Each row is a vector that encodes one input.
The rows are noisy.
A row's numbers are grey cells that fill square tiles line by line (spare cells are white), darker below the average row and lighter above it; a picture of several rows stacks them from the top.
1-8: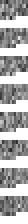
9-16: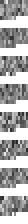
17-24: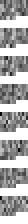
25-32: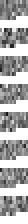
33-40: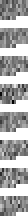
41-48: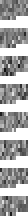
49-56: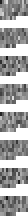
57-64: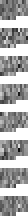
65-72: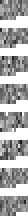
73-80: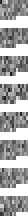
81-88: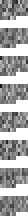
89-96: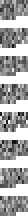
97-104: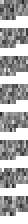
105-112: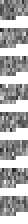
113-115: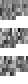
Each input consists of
either a node of a 9-node tree, or three true/false values.
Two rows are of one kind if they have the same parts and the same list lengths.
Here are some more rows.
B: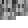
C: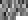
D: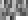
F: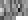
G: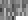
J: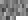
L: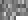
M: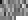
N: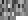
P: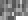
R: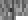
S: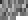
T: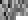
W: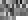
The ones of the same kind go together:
B, G, J, L, N, P, R, W
C, D, F, M, S, T

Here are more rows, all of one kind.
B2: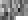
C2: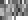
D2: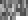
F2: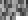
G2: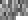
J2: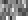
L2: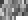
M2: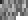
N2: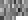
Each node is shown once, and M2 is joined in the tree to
D2 and G2.
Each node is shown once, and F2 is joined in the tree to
D2 and J2.
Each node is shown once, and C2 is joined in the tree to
G2 and L2.
